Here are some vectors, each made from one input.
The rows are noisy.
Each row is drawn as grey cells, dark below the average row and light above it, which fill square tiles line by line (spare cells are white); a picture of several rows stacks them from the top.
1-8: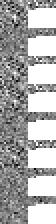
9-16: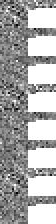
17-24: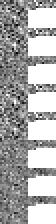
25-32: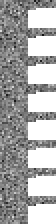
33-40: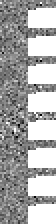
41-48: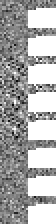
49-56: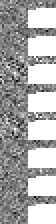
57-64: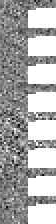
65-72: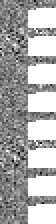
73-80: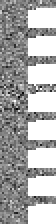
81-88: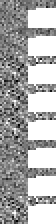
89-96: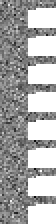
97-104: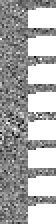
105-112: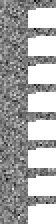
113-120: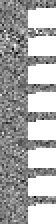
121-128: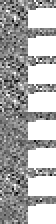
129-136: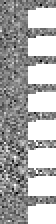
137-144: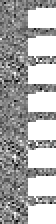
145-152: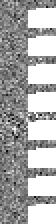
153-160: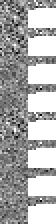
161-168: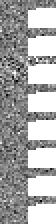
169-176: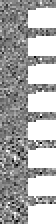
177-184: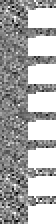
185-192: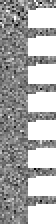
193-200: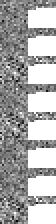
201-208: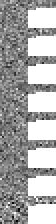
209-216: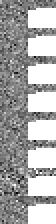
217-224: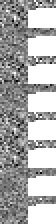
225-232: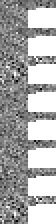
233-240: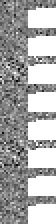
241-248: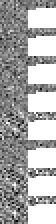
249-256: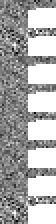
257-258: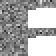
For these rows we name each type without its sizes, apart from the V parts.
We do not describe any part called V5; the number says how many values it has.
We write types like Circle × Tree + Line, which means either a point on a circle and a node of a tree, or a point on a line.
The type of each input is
Label + (Line + V5) × V5.
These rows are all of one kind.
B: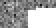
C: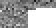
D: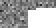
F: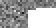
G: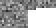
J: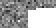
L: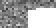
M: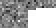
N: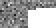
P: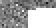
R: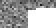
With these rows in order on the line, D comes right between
B and R.
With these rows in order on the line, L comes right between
F and R.
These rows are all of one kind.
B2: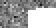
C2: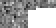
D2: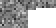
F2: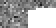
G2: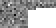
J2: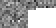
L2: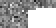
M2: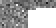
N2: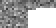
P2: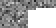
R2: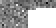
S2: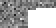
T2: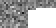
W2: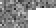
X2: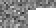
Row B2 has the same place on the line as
F2, N2, T2 and X2.
